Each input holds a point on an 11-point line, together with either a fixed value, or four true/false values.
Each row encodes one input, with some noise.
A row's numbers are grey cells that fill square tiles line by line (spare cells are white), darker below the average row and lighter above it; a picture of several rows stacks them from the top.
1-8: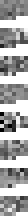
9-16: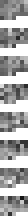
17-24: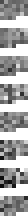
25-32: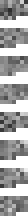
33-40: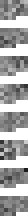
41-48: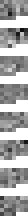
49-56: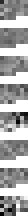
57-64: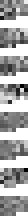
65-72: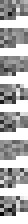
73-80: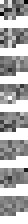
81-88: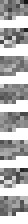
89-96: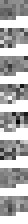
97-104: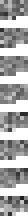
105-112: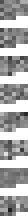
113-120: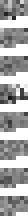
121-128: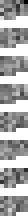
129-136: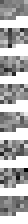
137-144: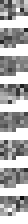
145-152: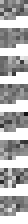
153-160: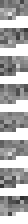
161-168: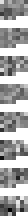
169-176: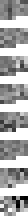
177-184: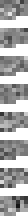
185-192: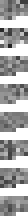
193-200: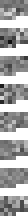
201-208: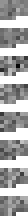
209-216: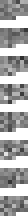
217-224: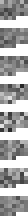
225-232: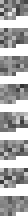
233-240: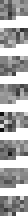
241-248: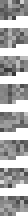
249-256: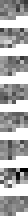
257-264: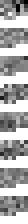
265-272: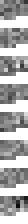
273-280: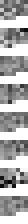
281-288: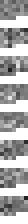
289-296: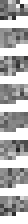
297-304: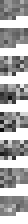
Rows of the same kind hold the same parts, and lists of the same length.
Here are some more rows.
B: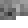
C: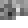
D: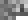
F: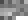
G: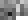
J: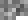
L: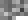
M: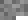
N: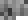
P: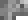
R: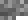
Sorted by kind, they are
B, C, G, M, N, R
D, F, J, L, P

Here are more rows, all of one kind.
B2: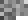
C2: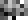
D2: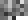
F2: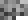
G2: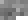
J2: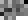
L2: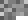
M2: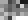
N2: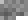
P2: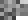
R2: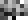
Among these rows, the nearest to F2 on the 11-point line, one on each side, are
C2 and R2.
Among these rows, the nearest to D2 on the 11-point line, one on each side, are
B2 and C2.
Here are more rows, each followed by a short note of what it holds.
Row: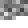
a point on an 11-point line
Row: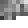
a point on an 11-point line
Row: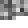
a point on an 11-point line
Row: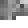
a point on an 11-point line
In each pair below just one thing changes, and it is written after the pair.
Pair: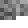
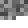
one of the four true/false values
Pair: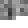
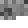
the place on the 11-point line
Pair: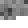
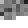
one of the four true/false values
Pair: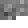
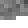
the place on the 11-point line
